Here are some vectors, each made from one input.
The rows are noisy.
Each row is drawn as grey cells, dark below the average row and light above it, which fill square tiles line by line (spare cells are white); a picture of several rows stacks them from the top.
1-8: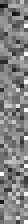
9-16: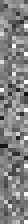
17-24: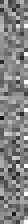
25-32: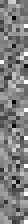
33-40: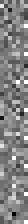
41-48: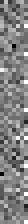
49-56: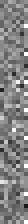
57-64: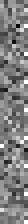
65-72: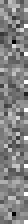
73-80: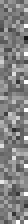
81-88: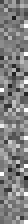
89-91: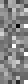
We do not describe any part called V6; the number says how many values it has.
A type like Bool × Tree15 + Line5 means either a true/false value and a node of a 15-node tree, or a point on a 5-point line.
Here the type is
Bool × (Line5 + V6).
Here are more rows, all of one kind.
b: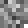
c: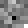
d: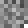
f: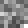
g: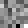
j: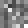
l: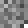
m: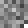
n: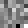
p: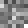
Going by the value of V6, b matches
d, l and m.
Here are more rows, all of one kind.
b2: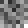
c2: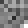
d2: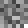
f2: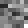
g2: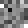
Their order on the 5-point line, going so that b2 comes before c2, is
f2, d2, b2, c2, g2.
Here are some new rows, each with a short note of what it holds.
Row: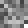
a true/false value and a value of V6
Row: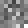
a true/false value and a value of V6
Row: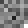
a point on a 5-point line and a true/false value
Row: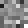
a true/false value and a value of V6
